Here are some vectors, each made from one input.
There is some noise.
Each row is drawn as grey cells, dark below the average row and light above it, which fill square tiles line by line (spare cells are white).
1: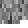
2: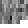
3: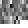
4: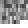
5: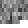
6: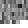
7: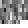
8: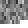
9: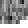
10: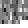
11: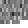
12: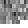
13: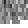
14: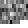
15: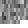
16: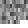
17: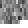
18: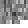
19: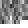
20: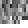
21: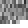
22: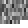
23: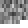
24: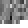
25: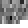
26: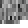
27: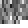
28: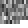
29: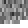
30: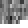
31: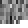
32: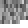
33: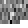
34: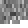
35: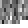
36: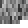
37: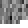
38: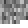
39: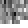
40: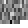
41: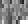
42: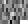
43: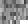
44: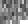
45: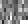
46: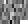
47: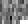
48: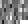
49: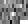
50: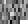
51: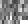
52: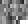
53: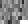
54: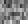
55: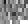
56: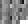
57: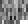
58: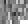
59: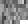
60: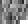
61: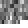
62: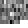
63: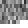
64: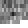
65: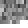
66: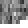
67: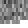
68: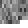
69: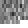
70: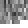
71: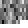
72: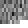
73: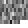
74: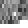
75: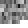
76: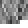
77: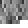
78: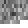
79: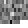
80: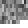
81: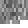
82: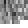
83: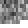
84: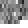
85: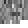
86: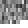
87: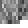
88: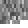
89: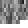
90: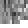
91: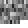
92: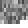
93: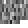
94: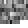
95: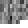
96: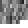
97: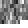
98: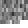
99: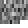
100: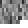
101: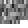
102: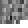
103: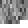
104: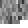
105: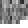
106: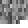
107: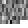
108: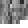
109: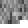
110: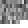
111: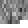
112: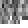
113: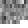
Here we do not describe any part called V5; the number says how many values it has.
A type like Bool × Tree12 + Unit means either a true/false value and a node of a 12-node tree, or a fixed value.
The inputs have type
Bool × (Line6 + List2(V5)).
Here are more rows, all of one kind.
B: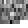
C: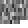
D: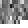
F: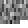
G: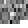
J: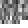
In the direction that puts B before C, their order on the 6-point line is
G, B, J, F, C, D.
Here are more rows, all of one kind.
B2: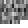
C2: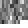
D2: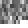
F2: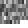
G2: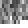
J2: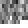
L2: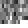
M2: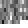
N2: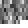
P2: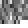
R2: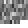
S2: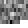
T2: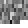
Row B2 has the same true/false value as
F2, R2, S2 and T2.
